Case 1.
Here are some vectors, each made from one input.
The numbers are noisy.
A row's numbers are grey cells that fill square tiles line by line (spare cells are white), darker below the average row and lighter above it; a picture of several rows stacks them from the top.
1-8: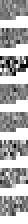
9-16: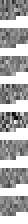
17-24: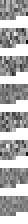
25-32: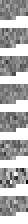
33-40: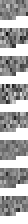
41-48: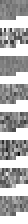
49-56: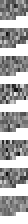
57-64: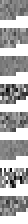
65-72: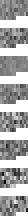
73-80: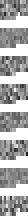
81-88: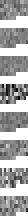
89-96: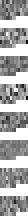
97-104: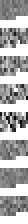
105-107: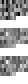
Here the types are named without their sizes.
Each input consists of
a node of a tree.
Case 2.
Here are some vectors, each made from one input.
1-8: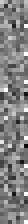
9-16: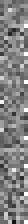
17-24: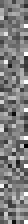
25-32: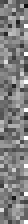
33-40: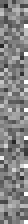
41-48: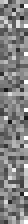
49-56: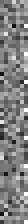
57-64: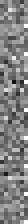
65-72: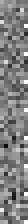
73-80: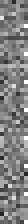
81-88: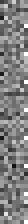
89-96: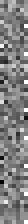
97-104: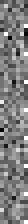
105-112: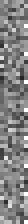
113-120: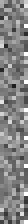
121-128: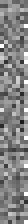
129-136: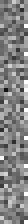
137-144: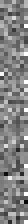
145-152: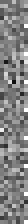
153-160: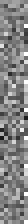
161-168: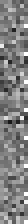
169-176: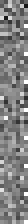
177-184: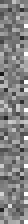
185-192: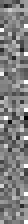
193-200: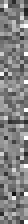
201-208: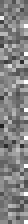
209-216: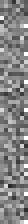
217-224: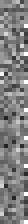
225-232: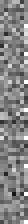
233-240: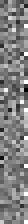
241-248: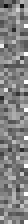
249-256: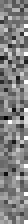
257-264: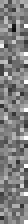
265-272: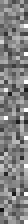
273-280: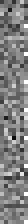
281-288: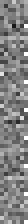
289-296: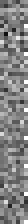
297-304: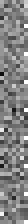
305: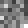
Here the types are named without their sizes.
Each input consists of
either a fixed value, or four true/false values.
